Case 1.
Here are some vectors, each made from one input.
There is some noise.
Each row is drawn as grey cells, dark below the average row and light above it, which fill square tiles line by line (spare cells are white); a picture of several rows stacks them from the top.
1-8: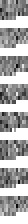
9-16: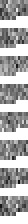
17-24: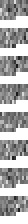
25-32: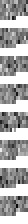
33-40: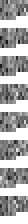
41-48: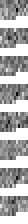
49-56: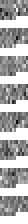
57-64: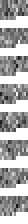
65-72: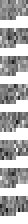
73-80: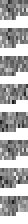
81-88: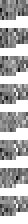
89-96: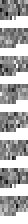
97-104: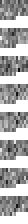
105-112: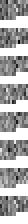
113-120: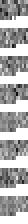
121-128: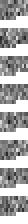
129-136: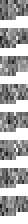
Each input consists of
one of 9 labels and a true/false value.
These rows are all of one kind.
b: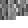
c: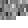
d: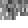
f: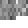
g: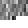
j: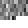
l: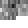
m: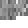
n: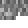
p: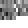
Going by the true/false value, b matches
c and p.
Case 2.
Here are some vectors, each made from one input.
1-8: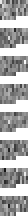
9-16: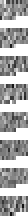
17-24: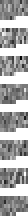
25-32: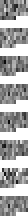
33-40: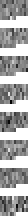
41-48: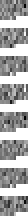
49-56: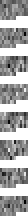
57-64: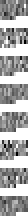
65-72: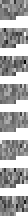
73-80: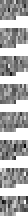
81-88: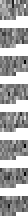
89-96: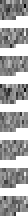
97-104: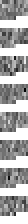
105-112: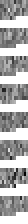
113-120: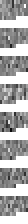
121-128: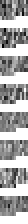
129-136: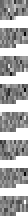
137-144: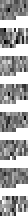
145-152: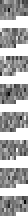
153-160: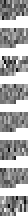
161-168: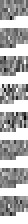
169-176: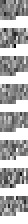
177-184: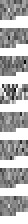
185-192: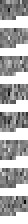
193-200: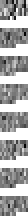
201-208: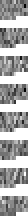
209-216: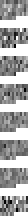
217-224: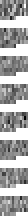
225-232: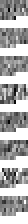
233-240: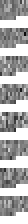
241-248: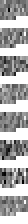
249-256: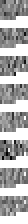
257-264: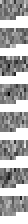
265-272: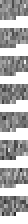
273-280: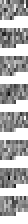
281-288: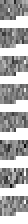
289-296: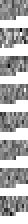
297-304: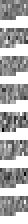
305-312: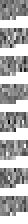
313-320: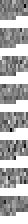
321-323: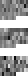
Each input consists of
either a fixed value, or a node of a 20-node tree, or four true/false values.
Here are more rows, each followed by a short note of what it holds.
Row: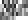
a fixed value
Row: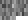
a node of a 20-node tree
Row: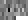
a node of a 20-node tree
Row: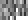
a node of a 20-node tree
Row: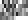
a fixed value
